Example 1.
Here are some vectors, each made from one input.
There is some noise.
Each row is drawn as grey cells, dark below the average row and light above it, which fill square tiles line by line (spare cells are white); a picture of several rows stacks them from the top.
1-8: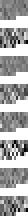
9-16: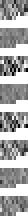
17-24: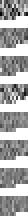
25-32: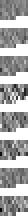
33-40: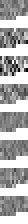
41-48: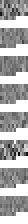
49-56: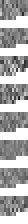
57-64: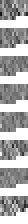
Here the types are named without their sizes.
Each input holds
a point on a line and a node of a tree.
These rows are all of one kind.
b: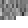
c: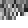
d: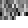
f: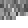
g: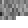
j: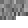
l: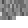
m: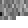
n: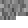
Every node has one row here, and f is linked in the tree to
d.
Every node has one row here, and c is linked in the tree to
n.
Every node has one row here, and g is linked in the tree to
j and n.
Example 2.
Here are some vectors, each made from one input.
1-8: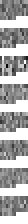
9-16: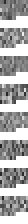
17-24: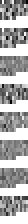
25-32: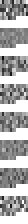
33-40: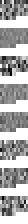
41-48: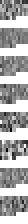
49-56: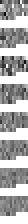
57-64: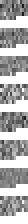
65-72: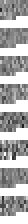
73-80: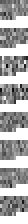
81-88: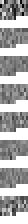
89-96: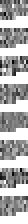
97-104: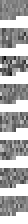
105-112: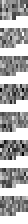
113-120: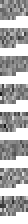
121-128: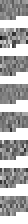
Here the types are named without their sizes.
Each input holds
a list of points on a line.
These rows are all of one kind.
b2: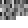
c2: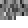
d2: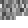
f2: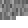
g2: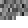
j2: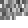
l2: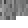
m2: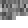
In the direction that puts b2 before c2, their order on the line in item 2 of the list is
j2, g2, f2, m2, d2, l2, b2, c2.
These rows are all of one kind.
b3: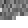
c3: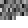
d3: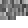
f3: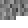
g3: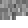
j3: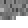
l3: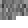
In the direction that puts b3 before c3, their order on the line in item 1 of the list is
j3, f3, l3, b3, c3, d3, g3.
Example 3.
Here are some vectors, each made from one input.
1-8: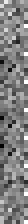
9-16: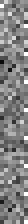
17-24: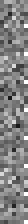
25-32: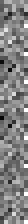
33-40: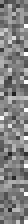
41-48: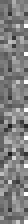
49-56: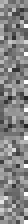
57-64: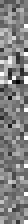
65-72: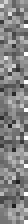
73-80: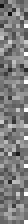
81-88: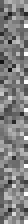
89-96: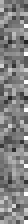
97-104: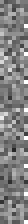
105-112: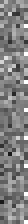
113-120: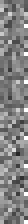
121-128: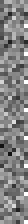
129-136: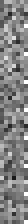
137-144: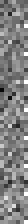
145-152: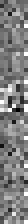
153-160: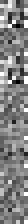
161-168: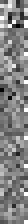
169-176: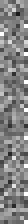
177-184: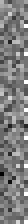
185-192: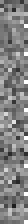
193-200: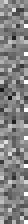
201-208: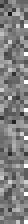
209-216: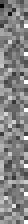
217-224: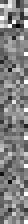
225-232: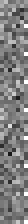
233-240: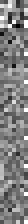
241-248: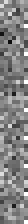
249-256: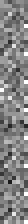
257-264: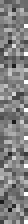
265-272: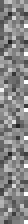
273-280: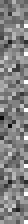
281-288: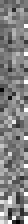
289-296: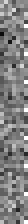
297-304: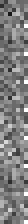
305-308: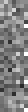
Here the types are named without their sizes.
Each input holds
a list of points on a line.
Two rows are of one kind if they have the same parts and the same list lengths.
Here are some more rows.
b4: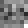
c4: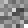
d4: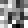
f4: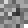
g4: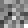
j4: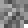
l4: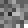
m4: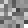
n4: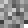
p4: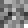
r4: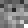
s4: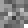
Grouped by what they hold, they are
b4, g4, l4, p4
c4, f4, j4, m4, n4, r4, s4
d4

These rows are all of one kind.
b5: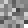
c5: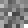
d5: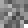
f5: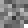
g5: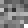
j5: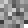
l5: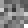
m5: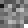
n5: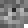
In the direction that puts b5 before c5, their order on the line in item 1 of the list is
j5, b5, c5, d5, f5, l5, g5, n5, m5.
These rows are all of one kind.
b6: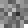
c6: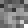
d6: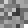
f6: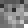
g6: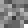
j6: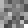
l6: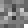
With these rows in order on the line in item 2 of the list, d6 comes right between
f6 and l6.
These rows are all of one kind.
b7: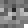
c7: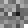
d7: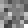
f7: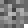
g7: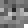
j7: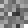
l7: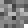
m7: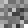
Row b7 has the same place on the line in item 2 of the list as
g7 and j7.
